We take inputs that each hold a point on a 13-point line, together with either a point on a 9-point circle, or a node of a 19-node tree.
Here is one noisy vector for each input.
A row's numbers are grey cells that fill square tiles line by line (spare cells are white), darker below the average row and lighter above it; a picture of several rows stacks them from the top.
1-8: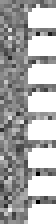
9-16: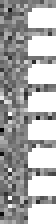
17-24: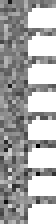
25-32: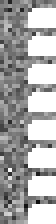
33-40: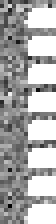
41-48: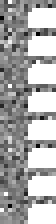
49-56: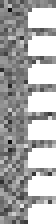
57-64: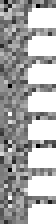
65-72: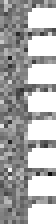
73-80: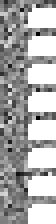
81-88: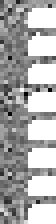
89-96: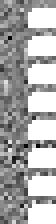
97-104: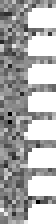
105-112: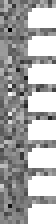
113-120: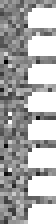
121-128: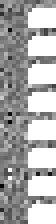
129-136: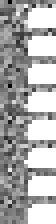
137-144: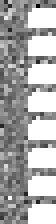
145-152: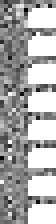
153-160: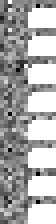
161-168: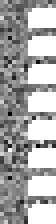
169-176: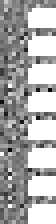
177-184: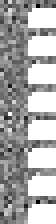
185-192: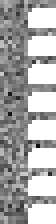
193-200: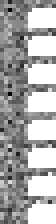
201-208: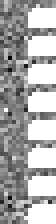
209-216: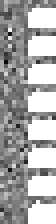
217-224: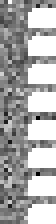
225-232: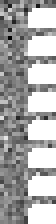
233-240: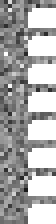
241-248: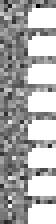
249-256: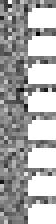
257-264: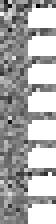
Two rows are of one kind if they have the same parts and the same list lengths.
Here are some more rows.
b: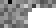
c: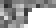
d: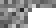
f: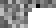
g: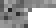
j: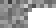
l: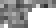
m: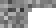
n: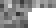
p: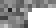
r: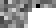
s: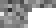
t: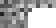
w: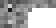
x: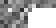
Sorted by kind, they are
b, g, j, l, m, n, p, s, w
c, d, f, r, t, x

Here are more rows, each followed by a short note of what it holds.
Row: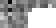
a point on a 13-point line and a node of a 19-node tree
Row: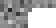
a point on a 13-point line and a node of a 19-node tree
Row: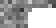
a point on a 13-point line and a node of a 19-node tree
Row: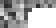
a point on a 9-point circle and a point on a 13-point line
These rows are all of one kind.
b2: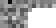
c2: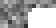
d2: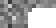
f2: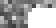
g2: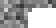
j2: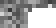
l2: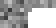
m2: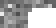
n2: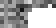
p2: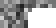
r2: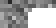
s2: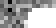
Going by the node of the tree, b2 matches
c2, d2 and f2.
